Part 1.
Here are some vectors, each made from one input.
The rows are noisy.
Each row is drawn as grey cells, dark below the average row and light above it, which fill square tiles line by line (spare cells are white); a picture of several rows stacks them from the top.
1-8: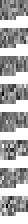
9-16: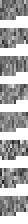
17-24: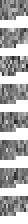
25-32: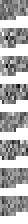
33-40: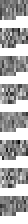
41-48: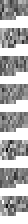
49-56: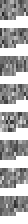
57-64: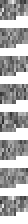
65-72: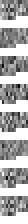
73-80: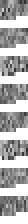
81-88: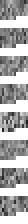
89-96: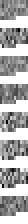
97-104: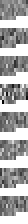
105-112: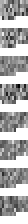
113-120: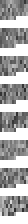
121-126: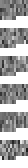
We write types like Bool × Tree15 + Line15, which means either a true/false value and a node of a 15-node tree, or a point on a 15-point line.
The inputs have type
Bool × Line8 + Line5.
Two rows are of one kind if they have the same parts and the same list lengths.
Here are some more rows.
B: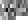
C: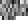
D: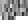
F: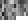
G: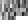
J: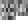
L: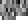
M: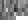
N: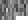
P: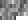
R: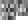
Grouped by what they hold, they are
B, C, D, G, J, L, R
F, M, N, P

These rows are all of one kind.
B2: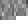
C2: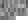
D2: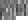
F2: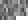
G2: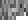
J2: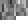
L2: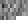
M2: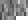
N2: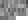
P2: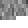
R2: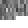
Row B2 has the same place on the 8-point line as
C2, N2 and P2.
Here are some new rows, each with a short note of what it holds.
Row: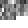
a point on an 8-point line and a true/false value
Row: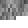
a point on an 8-point line and a true/false value
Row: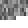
a point on an 8-point line and a true/false value
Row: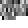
a point on a 5-point line
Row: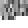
a point on a 5-point line
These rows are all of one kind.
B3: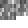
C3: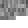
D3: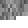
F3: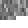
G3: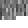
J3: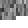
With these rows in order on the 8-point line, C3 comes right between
D3 and F3.
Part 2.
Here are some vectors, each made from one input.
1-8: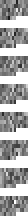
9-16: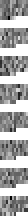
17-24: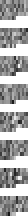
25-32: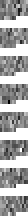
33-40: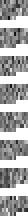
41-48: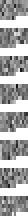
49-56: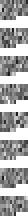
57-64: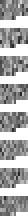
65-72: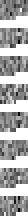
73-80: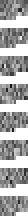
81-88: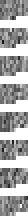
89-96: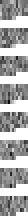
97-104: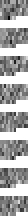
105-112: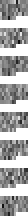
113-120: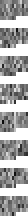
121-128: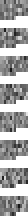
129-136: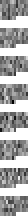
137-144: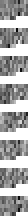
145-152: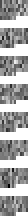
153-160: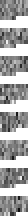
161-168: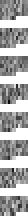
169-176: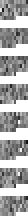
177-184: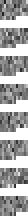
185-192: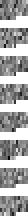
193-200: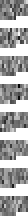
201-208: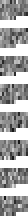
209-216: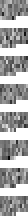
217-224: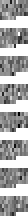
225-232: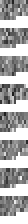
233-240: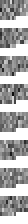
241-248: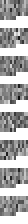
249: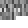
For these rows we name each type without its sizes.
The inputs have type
(Bool × Bool × Bool × Bool + Circle) × Label.
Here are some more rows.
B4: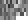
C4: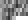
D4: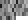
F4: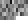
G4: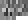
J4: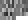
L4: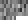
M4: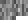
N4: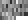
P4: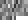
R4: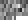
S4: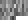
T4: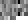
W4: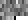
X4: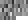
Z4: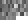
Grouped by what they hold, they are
B4, G4, J4, L4, M4, R4, S4, T4, W4, Z4
C4, D4, F4, N4, P4, X4

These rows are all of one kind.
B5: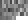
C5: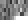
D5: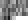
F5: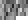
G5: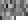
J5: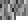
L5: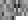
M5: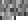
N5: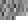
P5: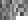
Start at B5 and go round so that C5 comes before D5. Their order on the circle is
B5, G5, C5, D5, P5, L5, F5, N5, J5, M5.
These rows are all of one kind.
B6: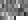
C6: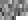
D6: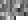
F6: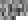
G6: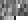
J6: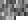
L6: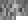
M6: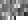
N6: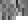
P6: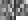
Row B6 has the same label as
D6, G6, J6 and M6.
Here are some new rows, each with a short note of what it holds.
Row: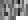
a label and four true/false values
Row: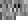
a point on a circle and a label
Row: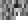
a point on a circle and a label
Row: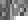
a point on a circle and a label
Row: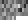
a label and four true/false values
